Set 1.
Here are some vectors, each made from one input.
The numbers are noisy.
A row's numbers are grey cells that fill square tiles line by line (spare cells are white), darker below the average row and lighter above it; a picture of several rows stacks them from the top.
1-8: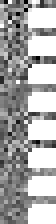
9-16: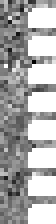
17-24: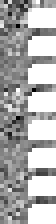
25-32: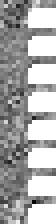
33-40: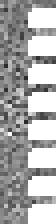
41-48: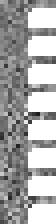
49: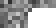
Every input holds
either a fixed value, or three true/false values.
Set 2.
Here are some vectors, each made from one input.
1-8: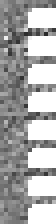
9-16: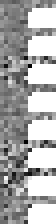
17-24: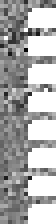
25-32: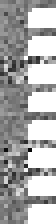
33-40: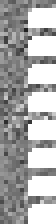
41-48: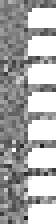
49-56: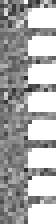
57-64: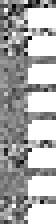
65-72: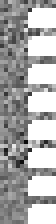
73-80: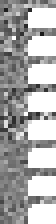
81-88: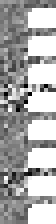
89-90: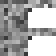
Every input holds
either a point on a 13-point circle, or a fixed value.
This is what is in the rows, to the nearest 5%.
About 95% of them hold a point on a 13-point circle. The rest hold a fixed value.
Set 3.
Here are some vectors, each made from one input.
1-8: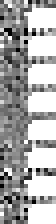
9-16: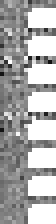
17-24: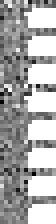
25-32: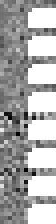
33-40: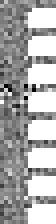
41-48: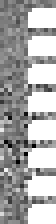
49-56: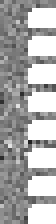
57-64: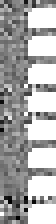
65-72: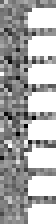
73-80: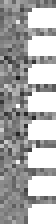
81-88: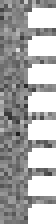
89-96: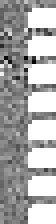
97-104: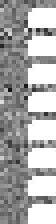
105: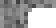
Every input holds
a point on a 14-point circle.
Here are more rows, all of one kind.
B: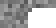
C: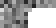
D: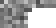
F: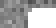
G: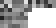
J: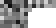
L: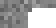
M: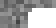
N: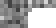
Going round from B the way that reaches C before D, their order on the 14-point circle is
B, F, C, G, M, L, J, N, D.
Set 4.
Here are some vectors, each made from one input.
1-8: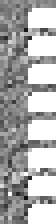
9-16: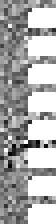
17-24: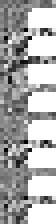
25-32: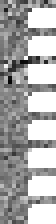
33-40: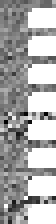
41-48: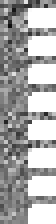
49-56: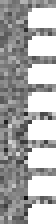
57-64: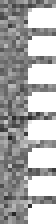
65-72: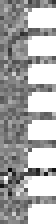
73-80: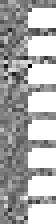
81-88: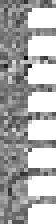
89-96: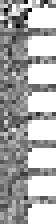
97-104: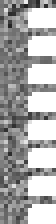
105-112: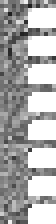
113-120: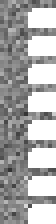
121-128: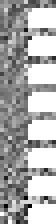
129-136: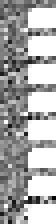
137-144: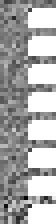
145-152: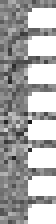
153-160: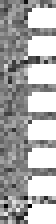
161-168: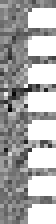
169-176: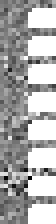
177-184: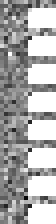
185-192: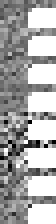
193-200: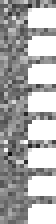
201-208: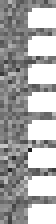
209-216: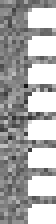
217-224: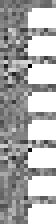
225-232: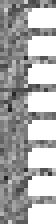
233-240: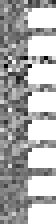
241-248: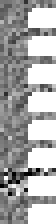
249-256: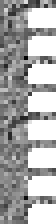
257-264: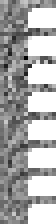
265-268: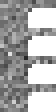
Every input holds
a point on a 13-point line.
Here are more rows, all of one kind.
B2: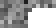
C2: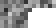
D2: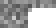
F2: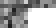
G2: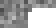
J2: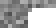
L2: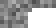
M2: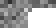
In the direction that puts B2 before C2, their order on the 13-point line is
J2, D2, G2, B2, C2, F2, L2, M2.
